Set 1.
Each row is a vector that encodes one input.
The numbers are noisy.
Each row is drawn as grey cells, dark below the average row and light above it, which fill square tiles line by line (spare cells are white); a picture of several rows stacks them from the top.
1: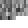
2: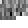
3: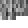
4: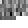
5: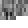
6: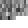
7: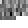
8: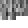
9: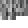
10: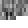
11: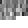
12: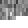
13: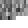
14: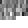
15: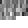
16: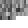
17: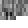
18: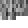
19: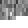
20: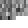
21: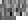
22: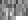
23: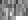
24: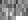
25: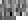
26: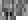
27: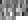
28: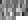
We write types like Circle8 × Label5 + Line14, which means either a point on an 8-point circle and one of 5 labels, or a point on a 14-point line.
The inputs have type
Circle6.
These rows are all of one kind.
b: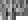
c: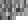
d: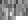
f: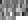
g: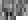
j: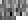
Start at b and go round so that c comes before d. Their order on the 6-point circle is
b, g, j, c, d, f.
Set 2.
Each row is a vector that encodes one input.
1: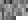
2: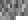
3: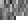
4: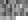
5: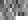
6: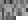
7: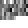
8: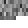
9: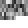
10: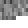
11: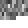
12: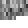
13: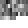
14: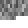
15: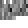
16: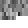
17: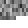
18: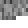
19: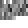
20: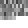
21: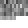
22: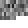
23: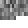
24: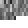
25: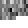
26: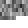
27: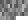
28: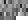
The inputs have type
Line6.
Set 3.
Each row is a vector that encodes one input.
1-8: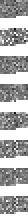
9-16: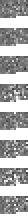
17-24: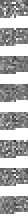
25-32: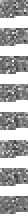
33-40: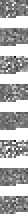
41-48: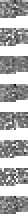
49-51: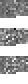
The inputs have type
Line8.
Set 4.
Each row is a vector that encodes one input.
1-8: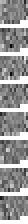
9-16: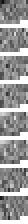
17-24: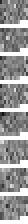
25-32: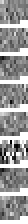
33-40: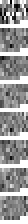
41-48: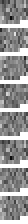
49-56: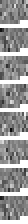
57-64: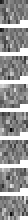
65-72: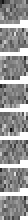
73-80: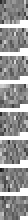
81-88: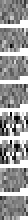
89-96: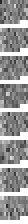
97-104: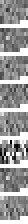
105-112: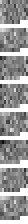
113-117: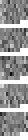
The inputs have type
Bool × Bool × Bool × Bool + Unit.
